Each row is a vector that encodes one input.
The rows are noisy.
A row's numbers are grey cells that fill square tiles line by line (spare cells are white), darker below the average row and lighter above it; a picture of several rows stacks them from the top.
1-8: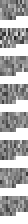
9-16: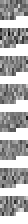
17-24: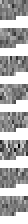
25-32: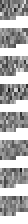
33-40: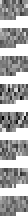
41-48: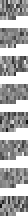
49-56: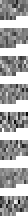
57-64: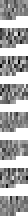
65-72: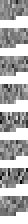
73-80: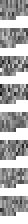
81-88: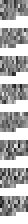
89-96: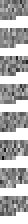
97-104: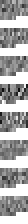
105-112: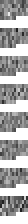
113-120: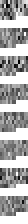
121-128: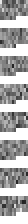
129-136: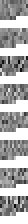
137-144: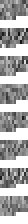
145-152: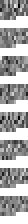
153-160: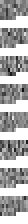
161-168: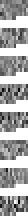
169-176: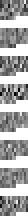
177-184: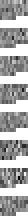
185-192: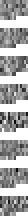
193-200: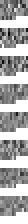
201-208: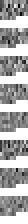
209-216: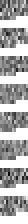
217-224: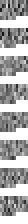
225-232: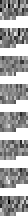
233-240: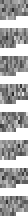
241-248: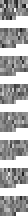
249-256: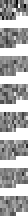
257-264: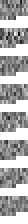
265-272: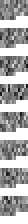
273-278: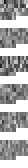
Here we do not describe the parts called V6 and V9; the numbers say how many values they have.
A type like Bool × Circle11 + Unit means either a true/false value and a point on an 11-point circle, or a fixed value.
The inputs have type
(Bool × Bool × Bool × Bool + Line5) × V6 + V9.
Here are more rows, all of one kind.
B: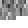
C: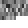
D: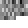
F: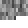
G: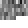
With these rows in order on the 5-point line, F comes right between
B and D.
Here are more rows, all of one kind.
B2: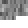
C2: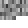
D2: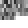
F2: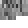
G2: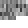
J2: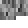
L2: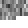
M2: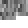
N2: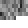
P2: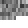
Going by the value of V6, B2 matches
D2 and M2.
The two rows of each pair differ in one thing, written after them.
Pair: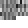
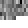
the place on the 5-point line
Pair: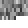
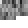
the place on the 5-point line
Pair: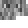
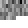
the place on the 5-point line
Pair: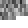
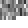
the place on the 5-point line
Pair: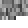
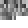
the value of V6
